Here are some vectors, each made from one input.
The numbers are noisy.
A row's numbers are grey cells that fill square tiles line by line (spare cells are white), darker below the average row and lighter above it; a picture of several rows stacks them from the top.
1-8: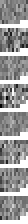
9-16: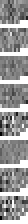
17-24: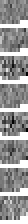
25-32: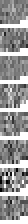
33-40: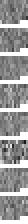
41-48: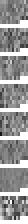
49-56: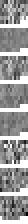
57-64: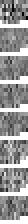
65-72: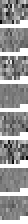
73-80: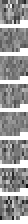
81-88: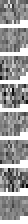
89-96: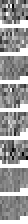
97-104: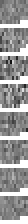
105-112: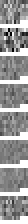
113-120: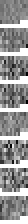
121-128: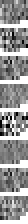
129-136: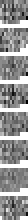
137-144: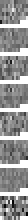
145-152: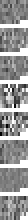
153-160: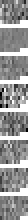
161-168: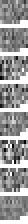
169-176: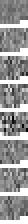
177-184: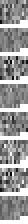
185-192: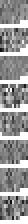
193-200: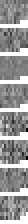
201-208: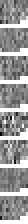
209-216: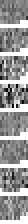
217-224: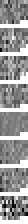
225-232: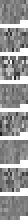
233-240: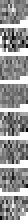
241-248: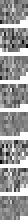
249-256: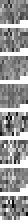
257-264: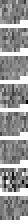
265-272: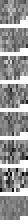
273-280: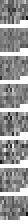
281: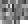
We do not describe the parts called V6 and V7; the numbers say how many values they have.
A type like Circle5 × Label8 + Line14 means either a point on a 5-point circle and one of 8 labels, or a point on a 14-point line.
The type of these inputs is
(Bool × Bool × Bool × Bool + Unit + V6 × V7) × Line8.
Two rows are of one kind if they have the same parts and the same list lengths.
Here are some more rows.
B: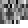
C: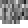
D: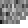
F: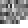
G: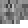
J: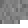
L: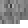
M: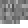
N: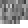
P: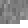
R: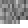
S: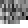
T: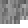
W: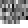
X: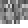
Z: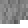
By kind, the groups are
B, D, J, M, N, P, S, T, W, X
C, G, L, R
F, Z

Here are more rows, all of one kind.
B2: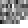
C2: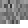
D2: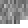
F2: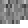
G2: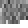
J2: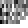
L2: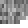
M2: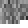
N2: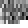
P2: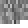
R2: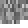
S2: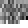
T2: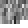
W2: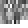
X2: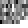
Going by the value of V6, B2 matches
L2, N2, S2 and T2.
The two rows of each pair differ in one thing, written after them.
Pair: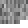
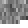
the value of V7
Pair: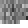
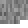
the value of V6
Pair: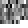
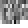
the place on the 8-point line
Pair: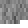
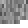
the place on the 8-point line
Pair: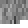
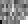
the place on the 8-point line
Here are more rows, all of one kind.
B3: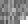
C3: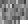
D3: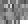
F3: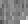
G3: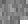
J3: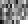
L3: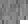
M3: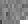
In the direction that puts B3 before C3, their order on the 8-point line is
L3, B3, J3, F3, D3, M3, C3, G3.
